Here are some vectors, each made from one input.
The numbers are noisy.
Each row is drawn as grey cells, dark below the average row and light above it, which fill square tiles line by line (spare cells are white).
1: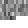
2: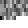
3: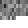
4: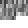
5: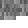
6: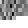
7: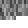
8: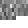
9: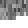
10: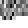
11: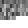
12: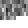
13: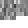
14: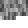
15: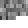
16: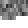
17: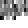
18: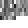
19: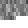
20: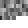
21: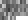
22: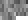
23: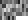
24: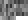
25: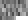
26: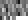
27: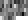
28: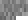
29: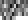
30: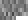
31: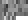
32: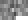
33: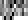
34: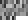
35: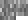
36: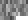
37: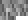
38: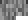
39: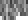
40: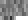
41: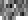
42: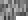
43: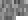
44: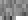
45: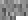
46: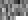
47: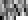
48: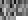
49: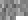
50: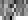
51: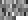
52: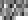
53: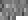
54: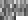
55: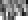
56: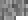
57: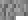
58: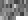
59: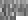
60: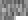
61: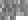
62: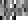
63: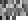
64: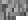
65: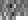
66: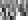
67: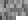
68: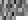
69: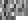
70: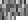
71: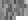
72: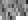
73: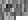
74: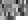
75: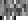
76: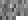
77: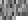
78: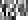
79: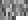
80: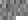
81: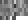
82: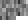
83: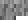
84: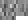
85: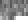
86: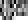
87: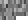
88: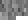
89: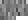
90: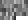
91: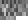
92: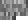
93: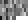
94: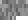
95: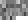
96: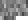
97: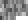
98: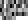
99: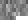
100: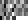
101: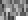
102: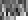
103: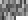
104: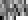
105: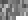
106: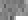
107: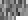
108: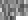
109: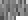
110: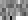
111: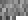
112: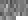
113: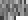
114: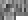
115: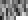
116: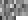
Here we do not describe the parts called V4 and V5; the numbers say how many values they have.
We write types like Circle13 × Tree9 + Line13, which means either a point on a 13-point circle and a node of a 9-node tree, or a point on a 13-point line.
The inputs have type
(Bool × Bool × Bool + Line6) × V5 + V4.
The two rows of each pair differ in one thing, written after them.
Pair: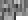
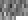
the place on the 6-point line
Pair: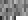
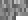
the value of V5
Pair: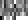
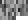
the value of V5
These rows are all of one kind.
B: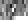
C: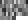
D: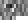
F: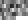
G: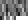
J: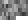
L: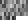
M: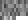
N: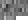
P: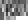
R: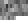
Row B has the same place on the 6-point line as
D, J, P and R.
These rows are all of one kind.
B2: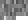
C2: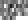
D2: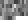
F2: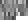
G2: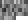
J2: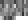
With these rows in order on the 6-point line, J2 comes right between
C2 and G2.
